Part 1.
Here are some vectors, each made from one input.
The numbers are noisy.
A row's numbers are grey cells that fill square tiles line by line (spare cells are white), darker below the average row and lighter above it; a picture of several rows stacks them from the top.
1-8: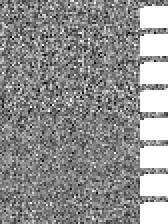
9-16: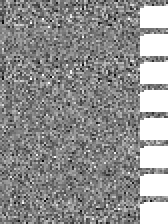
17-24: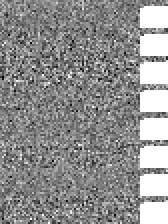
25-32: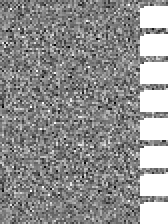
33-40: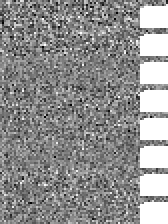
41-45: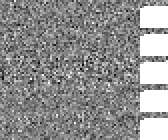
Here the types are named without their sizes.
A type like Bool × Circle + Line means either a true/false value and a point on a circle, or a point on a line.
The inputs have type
List(Line).
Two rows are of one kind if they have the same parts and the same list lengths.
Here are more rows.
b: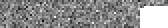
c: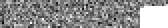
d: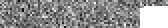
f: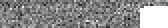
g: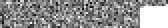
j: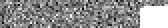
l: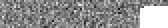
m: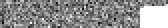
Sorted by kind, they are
b, f
c, g, j, m
d, l

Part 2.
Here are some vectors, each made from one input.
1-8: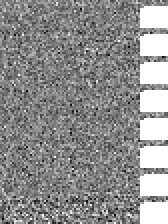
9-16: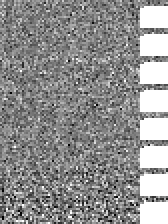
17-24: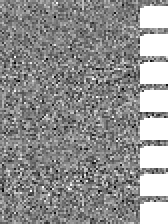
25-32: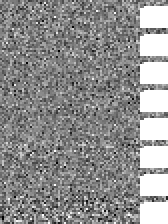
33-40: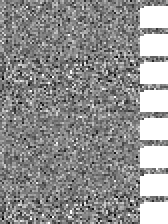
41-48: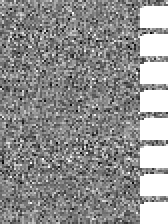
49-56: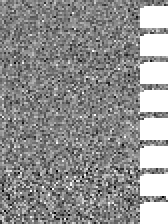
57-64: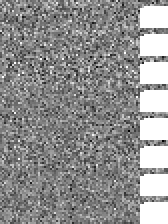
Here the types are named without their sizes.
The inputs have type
List(Line).
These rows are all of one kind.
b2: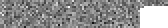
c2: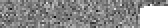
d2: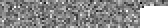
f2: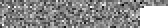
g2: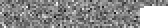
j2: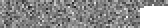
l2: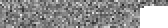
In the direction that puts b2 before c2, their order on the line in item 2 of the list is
f2, g2, l2, b2, c2, j2, d2.
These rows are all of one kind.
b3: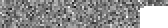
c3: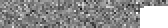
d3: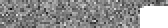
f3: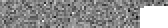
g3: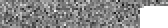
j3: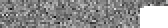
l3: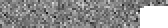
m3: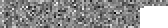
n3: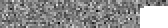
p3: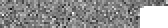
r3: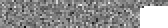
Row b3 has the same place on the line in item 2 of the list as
d3, j3, n3 and p3.
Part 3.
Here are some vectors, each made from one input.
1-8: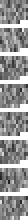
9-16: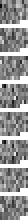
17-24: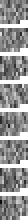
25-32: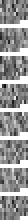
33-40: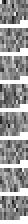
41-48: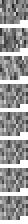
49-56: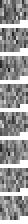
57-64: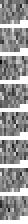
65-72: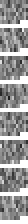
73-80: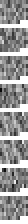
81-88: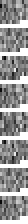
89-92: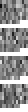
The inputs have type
Line4 + Line6.
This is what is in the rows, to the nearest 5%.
About 50% of them hold a point on a 4-point line. The rest hold a point on a 6-point line.
